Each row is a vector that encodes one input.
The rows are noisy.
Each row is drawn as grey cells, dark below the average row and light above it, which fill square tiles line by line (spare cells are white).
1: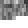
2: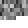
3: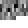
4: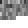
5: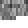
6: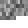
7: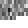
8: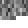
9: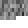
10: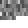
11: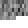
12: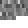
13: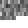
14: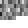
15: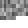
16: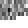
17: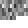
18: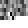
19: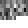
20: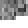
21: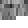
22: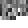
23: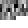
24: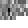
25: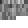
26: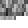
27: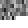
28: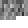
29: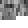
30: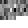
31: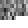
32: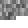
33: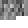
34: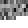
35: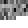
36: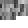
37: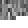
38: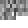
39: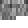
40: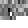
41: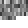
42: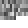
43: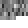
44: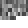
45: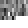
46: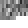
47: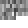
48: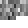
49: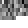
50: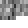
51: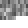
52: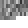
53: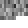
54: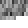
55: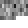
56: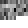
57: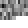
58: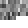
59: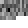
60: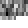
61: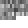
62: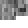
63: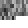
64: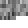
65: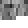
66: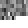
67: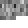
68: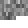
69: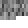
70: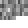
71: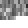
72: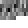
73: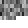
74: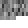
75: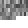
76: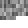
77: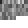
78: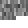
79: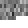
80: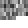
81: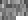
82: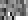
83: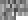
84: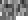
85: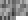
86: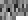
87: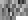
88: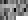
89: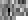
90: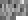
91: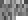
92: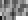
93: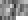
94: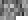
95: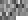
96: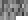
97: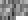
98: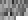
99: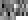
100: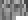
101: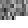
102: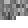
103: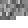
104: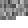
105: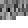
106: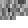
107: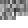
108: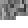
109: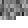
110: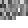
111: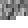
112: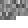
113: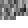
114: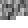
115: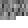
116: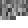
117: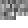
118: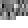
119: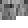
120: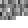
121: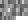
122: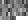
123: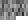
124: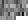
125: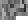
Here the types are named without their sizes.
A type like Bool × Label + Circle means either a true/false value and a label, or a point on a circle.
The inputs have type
Bool × Circle + Label.
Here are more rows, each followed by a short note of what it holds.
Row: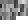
a point on a circle and a true/false value
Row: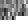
a label
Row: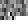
a label
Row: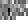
a label
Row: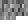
a label
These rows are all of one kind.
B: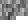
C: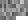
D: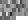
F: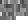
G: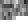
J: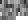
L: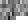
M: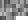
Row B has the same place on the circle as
D and L.
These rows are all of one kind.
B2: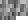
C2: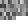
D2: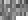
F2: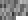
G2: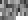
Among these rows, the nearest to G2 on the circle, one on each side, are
C2 and F2.
